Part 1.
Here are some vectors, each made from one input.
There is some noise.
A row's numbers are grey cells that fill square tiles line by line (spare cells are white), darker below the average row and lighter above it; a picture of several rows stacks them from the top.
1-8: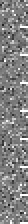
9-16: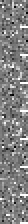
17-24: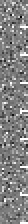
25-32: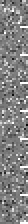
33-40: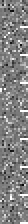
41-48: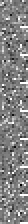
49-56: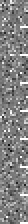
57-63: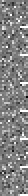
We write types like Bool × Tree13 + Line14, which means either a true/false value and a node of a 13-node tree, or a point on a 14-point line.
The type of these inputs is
Bool × Bool × Bool × Bool × Line5 × Line7.
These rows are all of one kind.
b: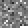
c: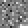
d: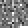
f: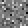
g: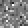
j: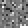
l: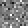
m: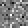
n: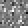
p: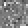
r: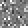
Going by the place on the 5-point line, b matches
c and f.
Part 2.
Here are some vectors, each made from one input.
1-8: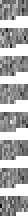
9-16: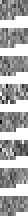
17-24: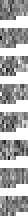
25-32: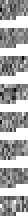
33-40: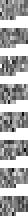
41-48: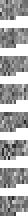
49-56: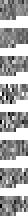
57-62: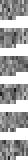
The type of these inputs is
Line9 + Tree9.
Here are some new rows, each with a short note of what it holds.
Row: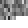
a point on a 9-point line
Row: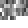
a point on a 9-point line
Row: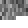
a point on a 9-point line
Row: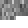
a point on a 9-point line
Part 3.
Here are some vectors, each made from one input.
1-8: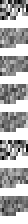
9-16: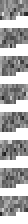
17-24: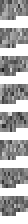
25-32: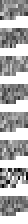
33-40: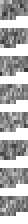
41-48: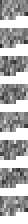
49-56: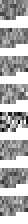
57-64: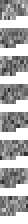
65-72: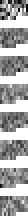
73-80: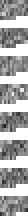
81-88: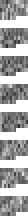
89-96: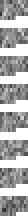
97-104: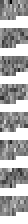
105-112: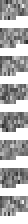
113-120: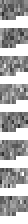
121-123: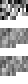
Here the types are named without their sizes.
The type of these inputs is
List(Line).
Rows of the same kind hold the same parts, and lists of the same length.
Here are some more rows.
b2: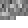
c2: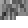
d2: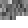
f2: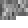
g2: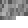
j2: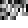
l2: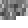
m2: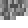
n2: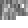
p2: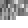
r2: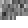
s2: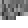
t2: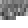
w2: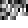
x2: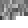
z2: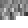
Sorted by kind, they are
b2, f2, g2, n2, p2, x2, z2
c2, d2, l2, m2, r2, s2, t2
j2, w2

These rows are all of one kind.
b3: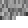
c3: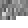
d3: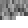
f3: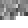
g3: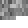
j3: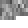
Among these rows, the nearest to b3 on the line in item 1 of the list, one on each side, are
f3 and g3.
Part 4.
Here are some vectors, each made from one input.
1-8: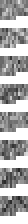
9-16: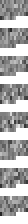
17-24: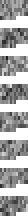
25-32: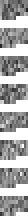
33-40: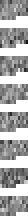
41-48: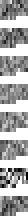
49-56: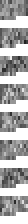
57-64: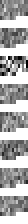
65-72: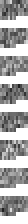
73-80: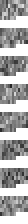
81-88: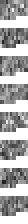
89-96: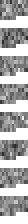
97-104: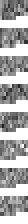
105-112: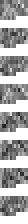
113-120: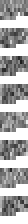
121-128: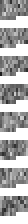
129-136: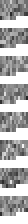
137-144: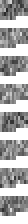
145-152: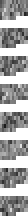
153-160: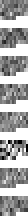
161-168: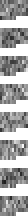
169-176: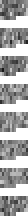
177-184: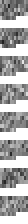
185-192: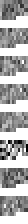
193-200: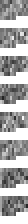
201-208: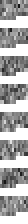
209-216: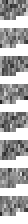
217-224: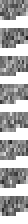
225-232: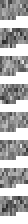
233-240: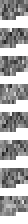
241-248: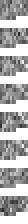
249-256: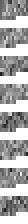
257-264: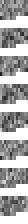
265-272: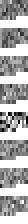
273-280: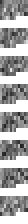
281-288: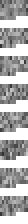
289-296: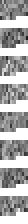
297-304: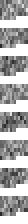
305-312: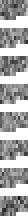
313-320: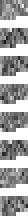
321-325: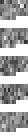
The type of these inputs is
List2(Line9).
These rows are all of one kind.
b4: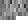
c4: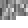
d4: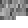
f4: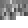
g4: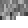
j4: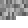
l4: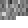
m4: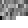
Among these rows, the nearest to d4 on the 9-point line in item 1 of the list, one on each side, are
l4 and m4.
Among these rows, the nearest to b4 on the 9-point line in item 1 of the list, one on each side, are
j4 and l4.
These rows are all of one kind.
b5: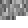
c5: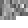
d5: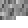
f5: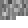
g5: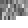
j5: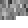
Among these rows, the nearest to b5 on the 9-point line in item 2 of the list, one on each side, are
f5 and j5.
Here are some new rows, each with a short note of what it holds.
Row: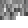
a list of two items
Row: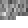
a list of two items
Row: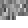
a list of two items
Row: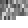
a list of two items
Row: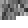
a list of one item
